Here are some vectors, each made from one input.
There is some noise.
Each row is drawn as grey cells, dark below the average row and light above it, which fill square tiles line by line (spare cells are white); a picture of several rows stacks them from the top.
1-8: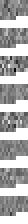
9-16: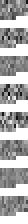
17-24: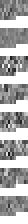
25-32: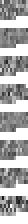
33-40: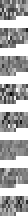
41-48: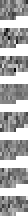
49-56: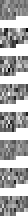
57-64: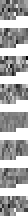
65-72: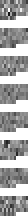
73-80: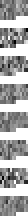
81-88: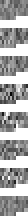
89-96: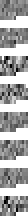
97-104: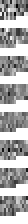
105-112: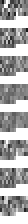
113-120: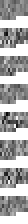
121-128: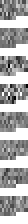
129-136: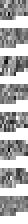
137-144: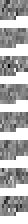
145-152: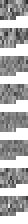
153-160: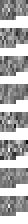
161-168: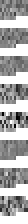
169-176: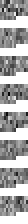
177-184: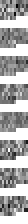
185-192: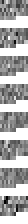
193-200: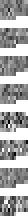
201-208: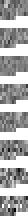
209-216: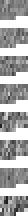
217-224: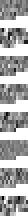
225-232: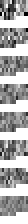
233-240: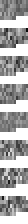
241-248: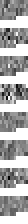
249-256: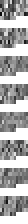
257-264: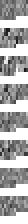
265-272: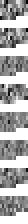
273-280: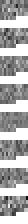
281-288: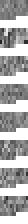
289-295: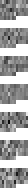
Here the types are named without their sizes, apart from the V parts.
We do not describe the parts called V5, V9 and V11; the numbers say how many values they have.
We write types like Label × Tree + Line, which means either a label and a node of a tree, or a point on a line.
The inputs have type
Bool × Line + (Tree + V5) × V11 + V9.
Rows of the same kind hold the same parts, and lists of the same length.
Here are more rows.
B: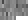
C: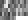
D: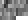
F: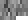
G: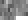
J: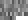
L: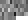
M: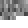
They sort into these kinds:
B, C
D, L, M
F, G
J

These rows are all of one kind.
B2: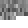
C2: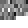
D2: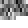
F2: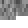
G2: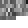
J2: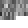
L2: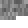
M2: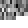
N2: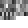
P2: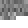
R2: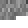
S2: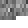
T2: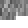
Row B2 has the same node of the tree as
D2, G2 and N2.
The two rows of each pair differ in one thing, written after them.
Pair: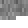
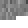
the node of the tree
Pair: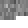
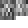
the node of the tree
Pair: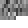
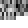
the node of the tree
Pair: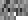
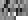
the node of the tree
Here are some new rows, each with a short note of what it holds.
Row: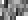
a value of V9
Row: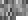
a value of V9
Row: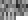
a value of V5 and a value of V11
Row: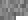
a value of V5 and a value of V11
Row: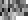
a value of V5 and a value of V11
